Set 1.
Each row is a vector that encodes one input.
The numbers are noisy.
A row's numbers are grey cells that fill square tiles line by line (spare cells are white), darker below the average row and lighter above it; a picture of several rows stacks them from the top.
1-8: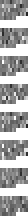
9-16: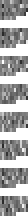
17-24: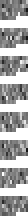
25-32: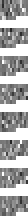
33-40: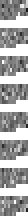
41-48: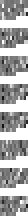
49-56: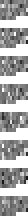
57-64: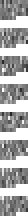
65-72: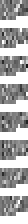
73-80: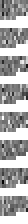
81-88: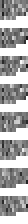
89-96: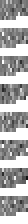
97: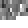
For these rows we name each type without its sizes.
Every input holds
a point on a line and four true/false values.
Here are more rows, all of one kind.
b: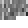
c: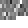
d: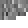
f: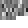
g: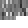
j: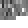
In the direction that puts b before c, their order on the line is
b, g, j, d, f, c.
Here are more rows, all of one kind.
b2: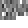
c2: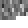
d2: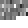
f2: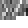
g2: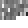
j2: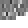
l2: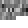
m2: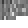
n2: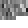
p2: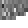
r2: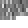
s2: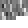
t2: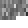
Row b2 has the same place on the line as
j2 and p2.
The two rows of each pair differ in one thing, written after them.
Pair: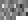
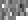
one of the four true/false values
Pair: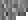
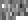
the place on the line
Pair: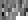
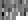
one of the four true/false values
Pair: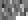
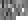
one of the four true/false values
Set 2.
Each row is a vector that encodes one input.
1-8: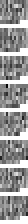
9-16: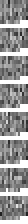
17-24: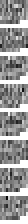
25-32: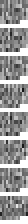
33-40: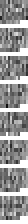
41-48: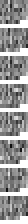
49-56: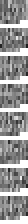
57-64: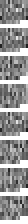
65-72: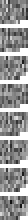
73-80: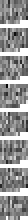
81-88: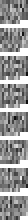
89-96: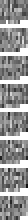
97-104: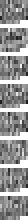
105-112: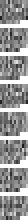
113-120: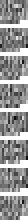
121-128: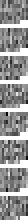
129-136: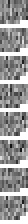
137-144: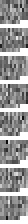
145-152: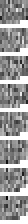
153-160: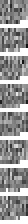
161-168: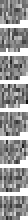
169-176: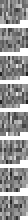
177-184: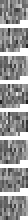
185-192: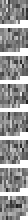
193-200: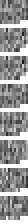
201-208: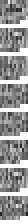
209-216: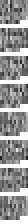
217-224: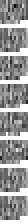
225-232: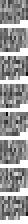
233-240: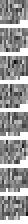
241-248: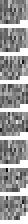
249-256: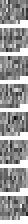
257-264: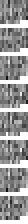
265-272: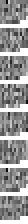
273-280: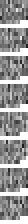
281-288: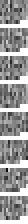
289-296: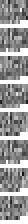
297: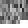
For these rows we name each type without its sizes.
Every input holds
a label and a true/false value.
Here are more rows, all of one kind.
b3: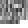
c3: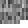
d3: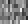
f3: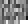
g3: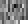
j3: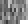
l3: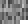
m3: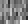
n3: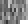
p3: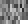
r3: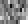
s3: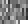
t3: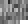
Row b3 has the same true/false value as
j3, n3 and r3.
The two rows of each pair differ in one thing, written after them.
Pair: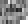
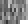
the label
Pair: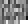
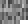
the label
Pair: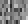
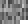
the true/false value
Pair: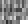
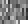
the true/false value
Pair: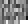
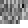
the true/false value
